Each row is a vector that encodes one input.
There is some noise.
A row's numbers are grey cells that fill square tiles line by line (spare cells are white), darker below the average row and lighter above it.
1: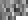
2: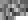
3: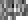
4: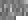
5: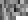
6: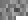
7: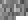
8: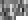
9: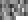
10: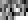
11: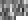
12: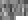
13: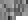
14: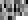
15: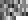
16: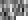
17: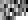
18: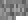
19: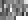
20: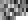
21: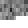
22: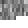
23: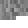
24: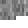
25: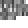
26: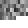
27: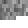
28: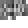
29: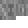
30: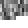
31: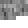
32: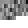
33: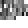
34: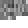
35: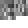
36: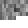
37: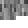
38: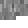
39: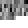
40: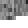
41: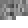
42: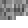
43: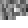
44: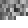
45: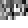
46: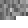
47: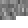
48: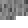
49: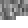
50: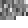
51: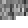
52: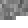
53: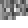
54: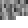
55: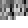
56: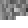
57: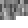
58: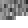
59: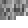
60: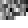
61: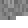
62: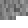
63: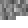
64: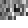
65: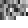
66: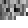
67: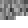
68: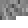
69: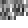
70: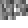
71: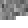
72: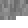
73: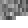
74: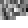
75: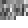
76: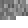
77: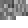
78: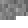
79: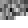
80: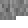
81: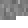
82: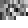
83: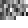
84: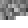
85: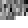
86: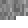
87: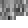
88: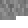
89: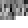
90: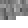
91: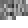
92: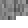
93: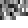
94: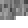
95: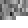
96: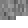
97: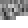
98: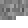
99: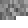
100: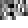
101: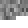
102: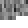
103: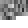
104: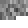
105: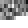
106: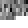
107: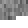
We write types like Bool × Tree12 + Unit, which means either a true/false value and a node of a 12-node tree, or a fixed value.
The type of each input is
Bool × Bool × Bool × Bool × Line8.
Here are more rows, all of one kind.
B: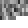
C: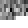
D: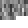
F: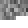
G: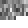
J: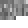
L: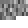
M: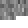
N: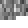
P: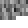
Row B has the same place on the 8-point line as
D, L, N and P.
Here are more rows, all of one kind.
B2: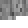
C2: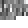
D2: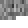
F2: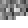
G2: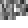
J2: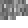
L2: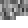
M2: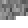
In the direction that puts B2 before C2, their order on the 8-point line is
J2, B2, F2, L2, C2, M2, G2, D2.
